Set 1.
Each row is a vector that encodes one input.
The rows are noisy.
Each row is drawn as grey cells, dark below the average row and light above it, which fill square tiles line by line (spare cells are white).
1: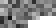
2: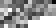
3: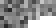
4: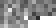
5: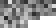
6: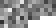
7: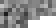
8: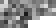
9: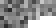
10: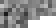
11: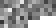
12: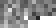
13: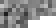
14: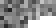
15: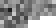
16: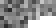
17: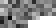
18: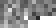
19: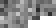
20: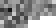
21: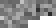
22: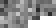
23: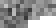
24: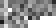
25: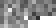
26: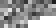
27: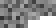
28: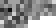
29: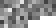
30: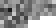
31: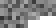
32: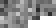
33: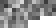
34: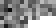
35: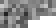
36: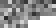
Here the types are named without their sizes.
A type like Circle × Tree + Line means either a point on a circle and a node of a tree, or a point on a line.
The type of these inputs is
Line.
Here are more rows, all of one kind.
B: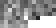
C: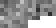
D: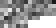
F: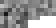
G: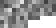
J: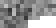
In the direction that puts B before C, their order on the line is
D, B, G, C, F, J.
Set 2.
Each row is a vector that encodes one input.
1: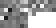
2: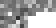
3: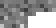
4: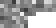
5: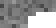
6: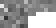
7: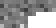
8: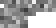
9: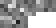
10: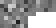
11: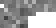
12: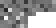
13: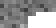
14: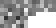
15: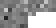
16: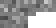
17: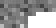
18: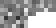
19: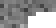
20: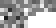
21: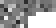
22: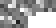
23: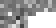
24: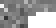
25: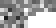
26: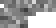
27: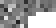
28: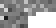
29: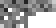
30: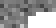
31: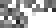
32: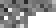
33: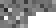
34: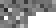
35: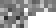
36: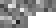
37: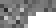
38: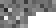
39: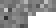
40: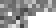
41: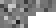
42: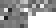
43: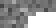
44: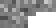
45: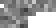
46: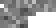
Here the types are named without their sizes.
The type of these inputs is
Line.
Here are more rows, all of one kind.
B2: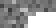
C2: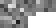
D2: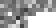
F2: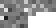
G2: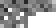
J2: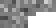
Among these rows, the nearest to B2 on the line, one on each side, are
G2 and J2.
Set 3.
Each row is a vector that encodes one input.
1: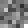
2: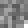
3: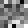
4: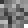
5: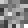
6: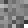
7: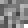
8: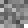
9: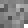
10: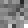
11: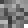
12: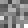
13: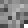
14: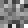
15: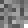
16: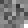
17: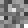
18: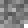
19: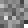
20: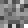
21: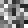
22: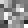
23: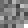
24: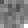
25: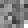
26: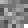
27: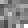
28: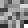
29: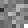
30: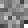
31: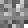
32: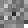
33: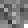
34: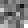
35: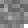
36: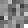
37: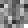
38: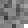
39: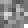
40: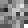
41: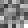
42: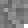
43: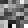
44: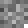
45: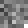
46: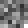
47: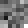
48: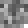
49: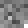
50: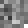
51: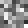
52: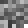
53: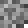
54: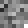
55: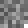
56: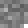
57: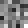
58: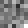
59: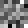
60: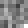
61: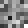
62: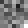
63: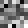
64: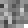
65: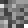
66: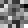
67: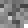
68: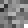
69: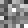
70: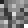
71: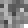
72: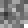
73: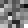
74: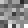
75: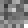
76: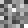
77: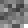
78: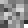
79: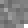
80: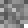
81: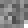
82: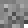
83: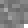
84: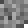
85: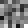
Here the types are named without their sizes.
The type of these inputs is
Line.
